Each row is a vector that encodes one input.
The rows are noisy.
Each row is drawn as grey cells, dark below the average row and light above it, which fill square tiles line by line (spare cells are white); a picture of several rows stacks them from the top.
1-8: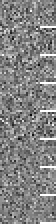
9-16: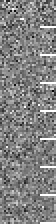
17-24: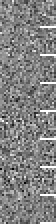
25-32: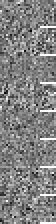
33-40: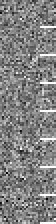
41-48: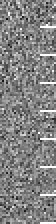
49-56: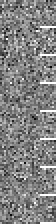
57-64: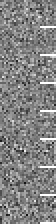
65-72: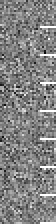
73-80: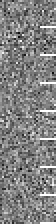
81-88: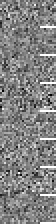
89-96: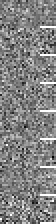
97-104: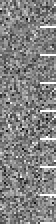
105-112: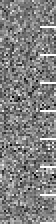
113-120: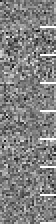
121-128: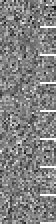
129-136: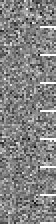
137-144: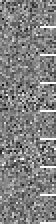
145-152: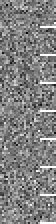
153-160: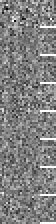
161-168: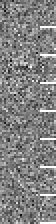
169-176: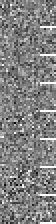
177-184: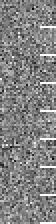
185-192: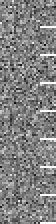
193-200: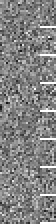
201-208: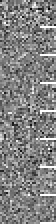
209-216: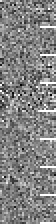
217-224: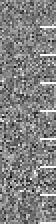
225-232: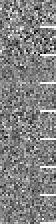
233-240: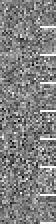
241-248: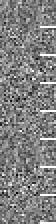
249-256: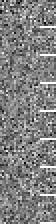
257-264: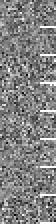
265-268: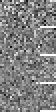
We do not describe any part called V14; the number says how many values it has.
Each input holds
either a point on a 20-point circle, or a point on a 15-point line, or a value of V14.
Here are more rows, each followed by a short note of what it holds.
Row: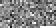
a point on a 15-point line
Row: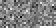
a value of V14
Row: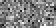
a value of V14
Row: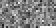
a point on a 20-point circle
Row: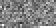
a value of V14
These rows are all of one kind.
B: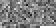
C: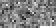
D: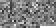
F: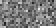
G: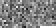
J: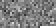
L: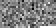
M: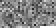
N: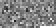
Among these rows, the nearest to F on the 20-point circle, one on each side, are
B and J.
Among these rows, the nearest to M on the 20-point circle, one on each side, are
J and L.
